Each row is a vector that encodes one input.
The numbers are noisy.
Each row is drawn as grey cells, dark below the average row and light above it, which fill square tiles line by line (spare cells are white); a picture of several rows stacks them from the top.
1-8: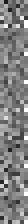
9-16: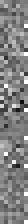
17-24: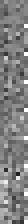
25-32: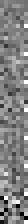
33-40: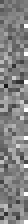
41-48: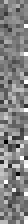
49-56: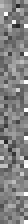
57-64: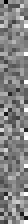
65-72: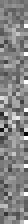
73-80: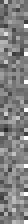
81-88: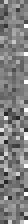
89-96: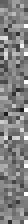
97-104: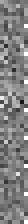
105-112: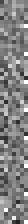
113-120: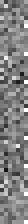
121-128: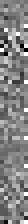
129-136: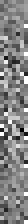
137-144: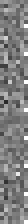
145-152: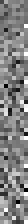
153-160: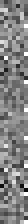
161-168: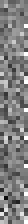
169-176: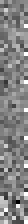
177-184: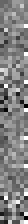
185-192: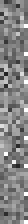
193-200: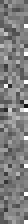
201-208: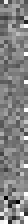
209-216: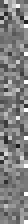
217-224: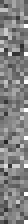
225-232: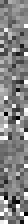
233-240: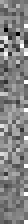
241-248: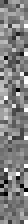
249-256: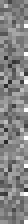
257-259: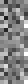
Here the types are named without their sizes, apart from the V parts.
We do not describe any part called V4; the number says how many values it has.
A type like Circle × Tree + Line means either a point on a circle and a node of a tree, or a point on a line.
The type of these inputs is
List(Line) × V4.
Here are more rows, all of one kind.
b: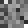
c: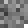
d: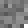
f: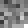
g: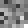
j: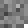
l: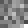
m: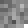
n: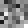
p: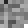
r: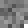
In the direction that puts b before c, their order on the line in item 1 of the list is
f, g, l, n, b, m, c, r, j, d, p.
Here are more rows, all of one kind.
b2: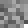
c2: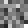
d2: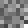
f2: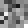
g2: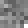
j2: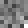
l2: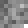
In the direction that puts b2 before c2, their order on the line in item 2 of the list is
d2, b2, g2, f2, c2, j2, l2.
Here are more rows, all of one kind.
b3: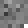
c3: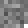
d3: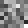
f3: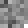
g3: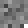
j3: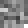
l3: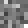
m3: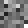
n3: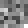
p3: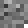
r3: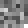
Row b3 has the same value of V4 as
g3, m3 and p3.
